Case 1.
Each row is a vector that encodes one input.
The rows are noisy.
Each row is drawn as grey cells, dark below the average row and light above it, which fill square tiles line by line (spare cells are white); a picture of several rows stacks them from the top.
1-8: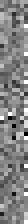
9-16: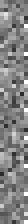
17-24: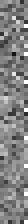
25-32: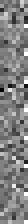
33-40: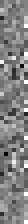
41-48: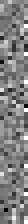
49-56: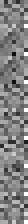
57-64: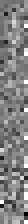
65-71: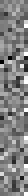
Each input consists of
either a fixed value, or a node of a 12-node tree.
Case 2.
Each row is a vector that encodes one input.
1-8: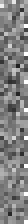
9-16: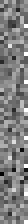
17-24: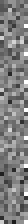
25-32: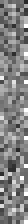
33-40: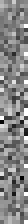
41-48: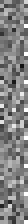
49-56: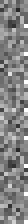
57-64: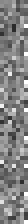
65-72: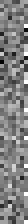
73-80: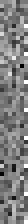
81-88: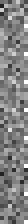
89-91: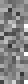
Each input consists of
four true/false values.
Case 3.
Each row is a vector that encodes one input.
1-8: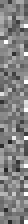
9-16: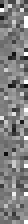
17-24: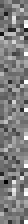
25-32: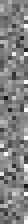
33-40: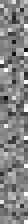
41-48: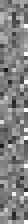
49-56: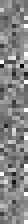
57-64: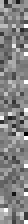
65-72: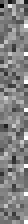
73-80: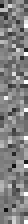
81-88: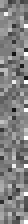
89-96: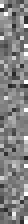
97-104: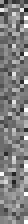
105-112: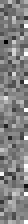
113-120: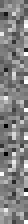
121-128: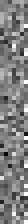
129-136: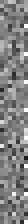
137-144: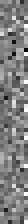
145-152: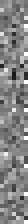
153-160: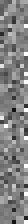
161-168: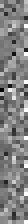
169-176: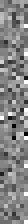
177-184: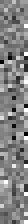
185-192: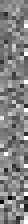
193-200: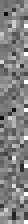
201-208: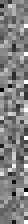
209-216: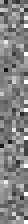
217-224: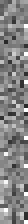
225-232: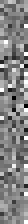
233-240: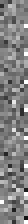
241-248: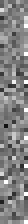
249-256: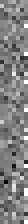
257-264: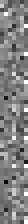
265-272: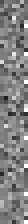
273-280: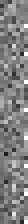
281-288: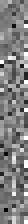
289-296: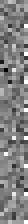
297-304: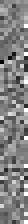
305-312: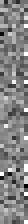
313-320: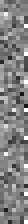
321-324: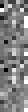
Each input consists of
either a fixed value, or a node of a 16-node tree.
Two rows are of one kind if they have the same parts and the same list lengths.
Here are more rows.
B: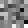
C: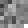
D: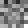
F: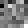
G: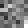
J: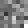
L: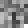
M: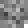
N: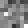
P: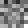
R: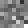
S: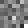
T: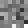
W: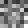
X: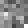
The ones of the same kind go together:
B, C, F, G, J, L, M, N, R, S, T, X
D, P, W

